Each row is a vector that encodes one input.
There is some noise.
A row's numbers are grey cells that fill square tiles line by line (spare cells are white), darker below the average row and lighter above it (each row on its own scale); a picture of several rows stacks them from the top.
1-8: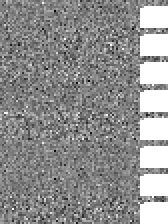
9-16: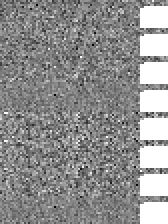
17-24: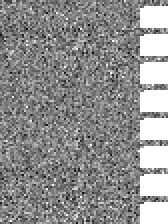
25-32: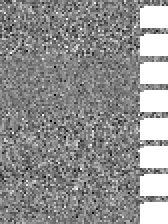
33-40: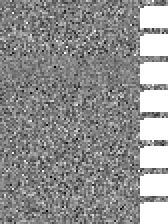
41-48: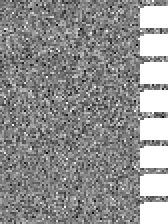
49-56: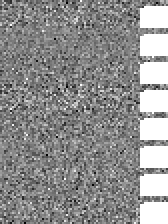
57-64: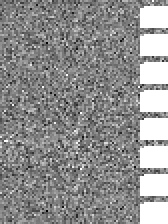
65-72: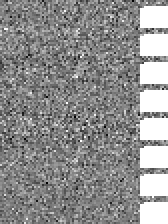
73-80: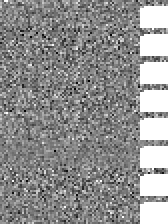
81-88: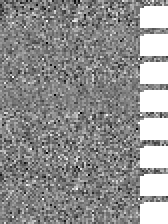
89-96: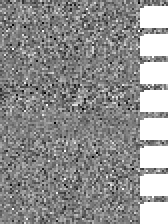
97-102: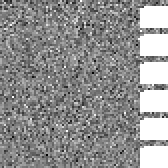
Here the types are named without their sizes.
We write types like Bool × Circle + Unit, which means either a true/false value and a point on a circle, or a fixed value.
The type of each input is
Bool × Bool × Bool + Line.
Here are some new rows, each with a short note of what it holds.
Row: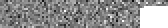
three true/false values
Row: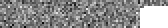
a point on a line
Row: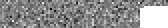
three true/false values
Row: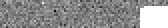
three true/false values
